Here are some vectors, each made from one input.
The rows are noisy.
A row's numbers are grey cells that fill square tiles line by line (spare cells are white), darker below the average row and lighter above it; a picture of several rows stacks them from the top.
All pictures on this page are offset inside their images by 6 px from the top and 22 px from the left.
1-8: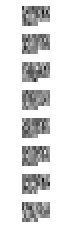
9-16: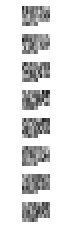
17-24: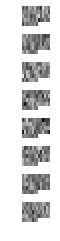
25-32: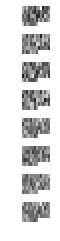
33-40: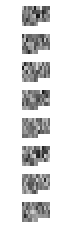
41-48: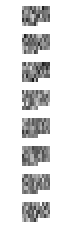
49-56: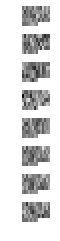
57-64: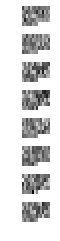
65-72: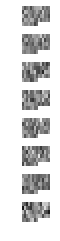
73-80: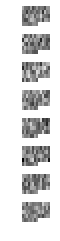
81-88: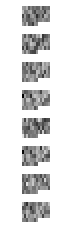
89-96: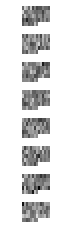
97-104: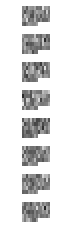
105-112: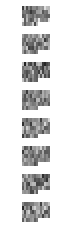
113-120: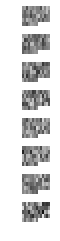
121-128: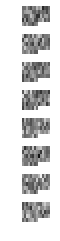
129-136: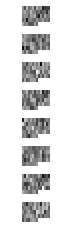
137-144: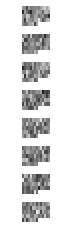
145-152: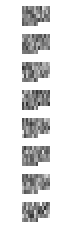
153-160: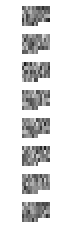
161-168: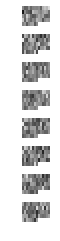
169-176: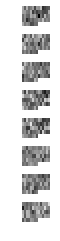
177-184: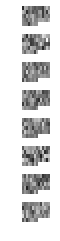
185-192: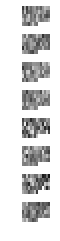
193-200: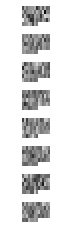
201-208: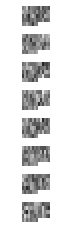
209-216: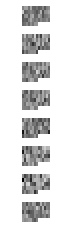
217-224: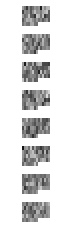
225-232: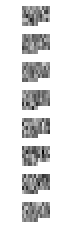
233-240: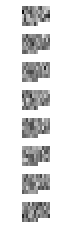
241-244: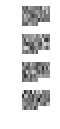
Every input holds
a point on an 11-point line and a true/false value.
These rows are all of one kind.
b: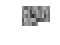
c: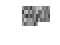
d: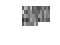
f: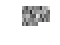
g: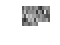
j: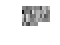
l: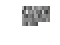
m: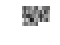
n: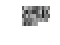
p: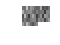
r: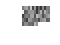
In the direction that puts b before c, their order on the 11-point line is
n, g, j, f, r, d, b, p, c, l, m.
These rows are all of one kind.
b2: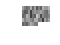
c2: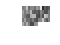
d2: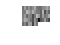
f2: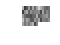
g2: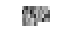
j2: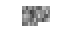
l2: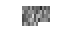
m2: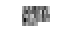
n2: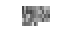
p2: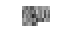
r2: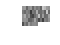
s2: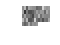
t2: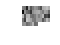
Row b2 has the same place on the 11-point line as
g2 and m2.
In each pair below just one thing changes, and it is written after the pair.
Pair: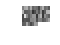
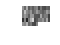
the place on the 11-point line
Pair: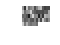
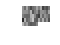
the place on the 11-point line
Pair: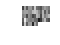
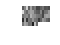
the true/false value
